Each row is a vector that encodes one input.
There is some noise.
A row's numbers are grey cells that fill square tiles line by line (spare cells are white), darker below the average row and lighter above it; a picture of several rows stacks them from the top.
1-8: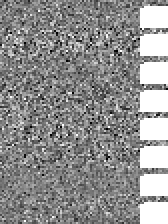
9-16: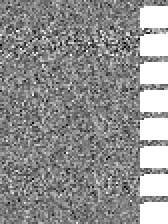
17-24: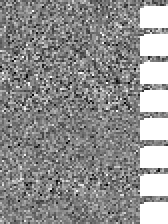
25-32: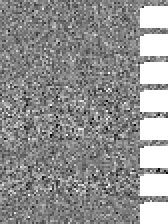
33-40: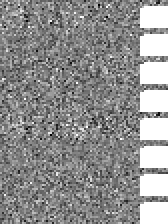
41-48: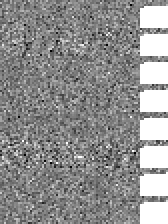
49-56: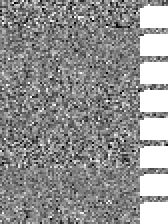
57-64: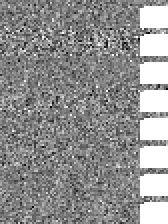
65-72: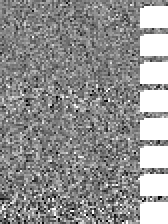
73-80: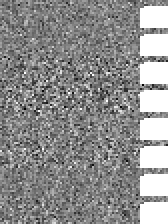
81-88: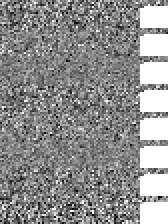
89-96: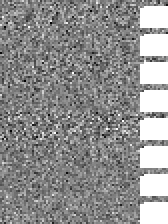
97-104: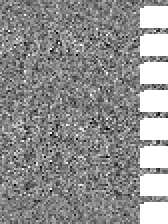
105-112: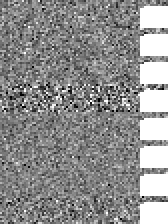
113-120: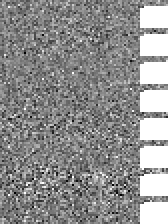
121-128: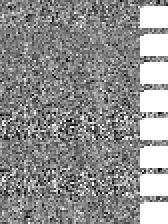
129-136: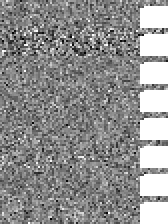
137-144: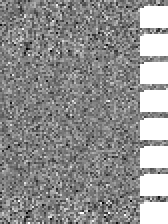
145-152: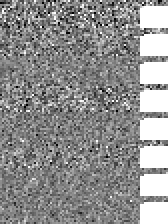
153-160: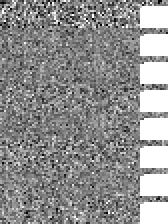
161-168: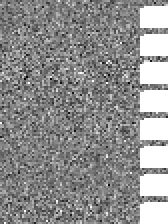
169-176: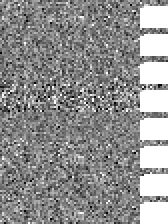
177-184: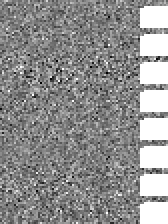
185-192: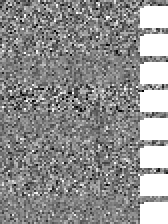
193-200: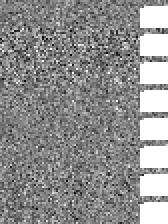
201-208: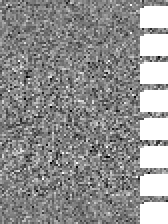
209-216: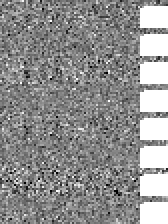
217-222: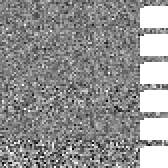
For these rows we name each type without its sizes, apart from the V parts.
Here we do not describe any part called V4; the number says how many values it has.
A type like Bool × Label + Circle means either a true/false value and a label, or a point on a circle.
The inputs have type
List(Line × (Line + V4)).
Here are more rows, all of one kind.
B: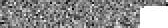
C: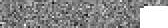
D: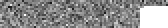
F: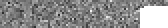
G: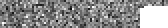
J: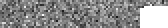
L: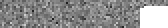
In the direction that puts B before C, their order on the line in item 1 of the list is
J, G, D, F, B, L, C.
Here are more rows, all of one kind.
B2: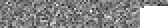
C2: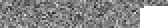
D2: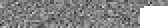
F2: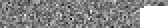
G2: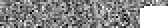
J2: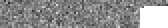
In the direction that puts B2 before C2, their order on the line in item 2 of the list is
G2, D2, B2, J2, F2, C2.
